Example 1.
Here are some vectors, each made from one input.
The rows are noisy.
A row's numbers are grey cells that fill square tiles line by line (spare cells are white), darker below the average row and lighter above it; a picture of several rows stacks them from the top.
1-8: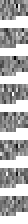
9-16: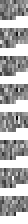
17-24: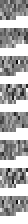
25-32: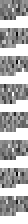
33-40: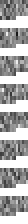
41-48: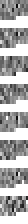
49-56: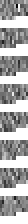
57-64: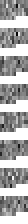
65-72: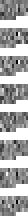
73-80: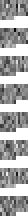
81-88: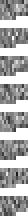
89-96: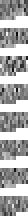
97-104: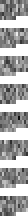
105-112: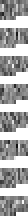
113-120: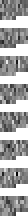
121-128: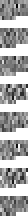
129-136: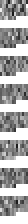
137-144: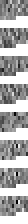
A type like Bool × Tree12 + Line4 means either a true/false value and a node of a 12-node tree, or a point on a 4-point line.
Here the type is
List3(Line7).
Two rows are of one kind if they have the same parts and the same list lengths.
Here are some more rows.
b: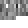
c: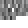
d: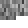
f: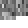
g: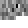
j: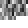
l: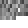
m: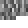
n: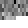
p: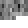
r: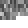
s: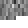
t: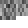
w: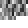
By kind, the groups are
b, c, f, g, l, m, n
d, p, s
j, w
r, t

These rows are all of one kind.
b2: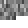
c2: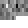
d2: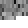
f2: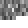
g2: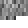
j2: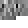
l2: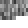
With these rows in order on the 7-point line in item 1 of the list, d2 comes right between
c2 and g2.
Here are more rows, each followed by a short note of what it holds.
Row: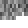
a list of three items
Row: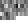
a list of one item
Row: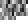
the empty list
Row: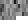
a list of two items
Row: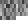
a list of one item
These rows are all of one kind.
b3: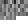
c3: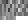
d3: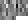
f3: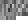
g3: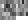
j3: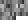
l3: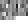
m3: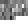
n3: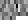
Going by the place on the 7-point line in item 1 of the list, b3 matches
c3 and f3.
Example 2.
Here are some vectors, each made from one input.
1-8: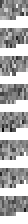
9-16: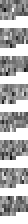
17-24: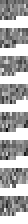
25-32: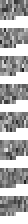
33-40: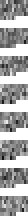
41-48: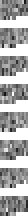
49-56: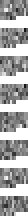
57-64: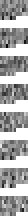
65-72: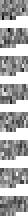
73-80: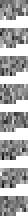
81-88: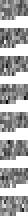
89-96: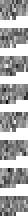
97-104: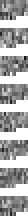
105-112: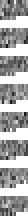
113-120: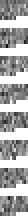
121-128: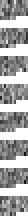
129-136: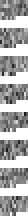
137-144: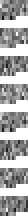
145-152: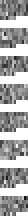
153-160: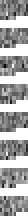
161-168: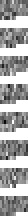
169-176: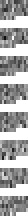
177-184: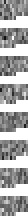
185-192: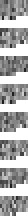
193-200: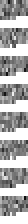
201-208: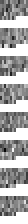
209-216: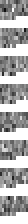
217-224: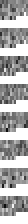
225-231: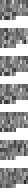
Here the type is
Bool × Line7 + Tree16.
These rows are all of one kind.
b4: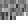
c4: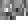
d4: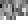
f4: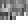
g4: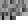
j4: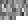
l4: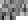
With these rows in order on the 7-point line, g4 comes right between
b4 and l4.
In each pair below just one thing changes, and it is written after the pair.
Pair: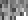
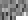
the true/false value
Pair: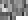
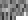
the place on the 7-point line
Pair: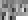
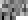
the true/false value
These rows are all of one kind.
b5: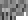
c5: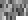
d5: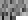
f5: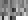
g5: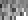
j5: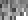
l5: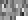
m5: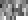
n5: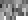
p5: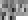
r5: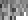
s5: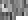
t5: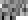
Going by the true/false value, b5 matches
c5, d5, s5 and t5.
